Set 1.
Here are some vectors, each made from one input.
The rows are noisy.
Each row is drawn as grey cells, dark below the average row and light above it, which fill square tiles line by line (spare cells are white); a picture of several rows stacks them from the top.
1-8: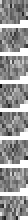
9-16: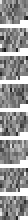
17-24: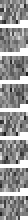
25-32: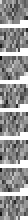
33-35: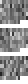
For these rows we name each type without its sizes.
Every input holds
three true/false values.
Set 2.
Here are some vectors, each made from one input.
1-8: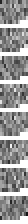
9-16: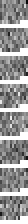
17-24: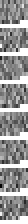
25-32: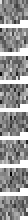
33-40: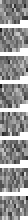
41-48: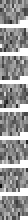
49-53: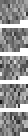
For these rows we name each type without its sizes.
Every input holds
four true/false values.
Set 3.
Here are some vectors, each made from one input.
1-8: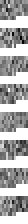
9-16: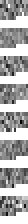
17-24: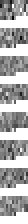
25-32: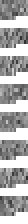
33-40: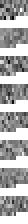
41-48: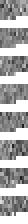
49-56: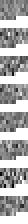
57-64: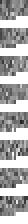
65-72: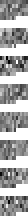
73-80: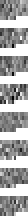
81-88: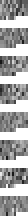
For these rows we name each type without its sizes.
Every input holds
a label.
